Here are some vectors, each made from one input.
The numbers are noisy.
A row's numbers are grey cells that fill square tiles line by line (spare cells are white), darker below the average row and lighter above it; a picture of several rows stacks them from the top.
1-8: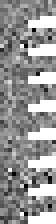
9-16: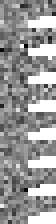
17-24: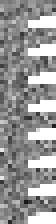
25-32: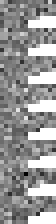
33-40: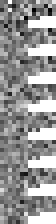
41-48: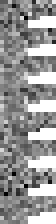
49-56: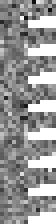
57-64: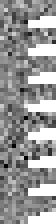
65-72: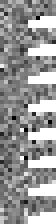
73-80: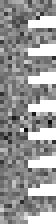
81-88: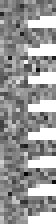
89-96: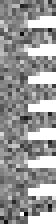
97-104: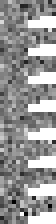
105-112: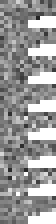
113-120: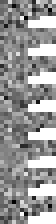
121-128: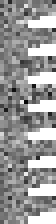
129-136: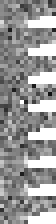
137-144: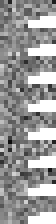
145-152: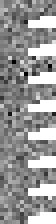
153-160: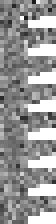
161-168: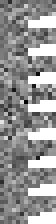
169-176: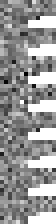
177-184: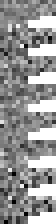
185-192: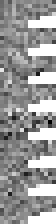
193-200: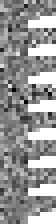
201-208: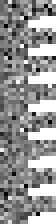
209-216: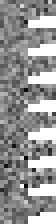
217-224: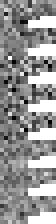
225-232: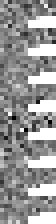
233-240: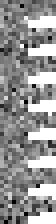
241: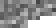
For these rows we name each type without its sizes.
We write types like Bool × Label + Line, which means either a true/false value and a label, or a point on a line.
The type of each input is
(Bool × Bool × Bool + Unit) × Line + Label.
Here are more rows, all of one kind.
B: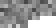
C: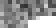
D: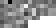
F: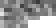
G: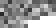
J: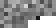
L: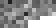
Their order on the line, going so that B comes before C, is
J, B, D, L, G, F, C.
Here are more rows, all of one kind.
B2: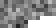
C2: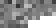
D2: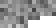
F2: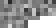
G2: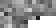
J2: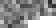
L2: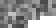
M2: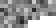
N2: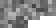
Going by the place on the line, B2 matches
F2, L2 and N2.
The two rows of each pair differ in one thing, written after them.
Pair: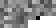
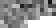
the place on the line
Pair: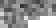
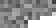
the place on the line
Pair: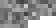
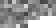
one of the three true/false values
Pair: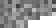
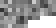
the place on the line
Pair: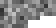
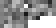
the place on the line
